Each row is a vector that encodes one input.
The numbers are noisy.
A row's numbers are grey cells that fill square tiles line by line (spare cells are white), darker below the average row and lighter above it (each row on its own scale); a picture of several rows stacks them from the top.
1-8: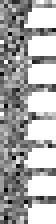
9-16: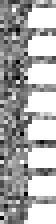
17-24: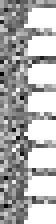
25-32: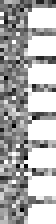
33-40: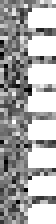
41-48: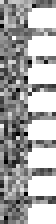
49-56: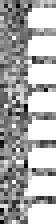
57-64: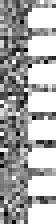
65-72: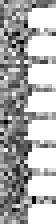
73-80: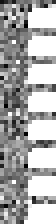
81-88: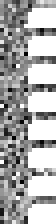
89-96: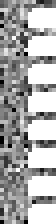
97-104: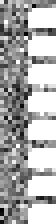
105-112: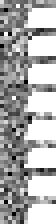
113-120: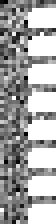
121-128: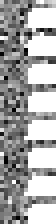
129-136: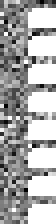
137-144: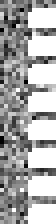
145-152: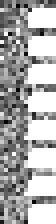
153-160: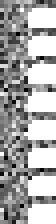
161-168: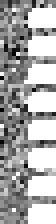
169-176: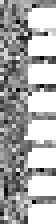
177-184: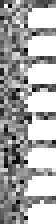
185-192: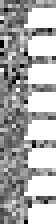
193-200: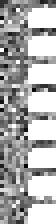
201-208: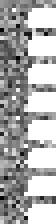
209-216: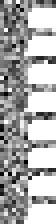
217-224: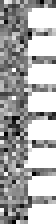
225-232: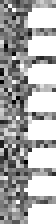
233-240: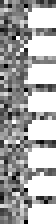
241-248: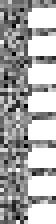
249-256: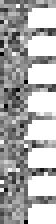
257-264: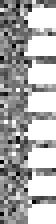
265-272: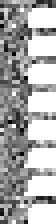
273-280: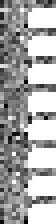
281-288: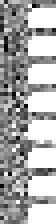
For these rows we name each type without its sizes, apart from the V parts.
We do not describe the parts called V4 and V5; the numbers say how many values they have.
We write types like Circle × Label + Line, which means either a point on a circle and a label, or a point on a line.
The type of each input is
(Circle + V5) × V4 + List(Line).
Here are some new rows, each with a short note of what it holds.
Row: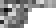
a list of one item
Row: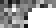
the empty list
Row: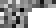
a point on a circle and a value of V4
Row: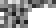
a point on a circle and a value of V4
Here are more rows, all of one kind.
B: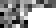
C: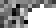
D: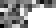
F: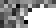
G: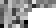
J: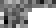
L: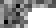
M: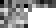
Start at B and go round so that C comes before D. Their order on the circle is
B, F, C, G, D, J, M, L.
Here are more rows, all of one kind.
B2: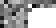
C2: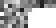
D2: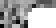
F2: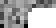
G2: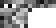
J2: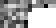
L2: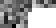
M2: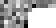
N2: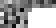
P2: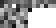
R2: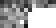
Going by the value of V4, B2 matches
G2 and P2.
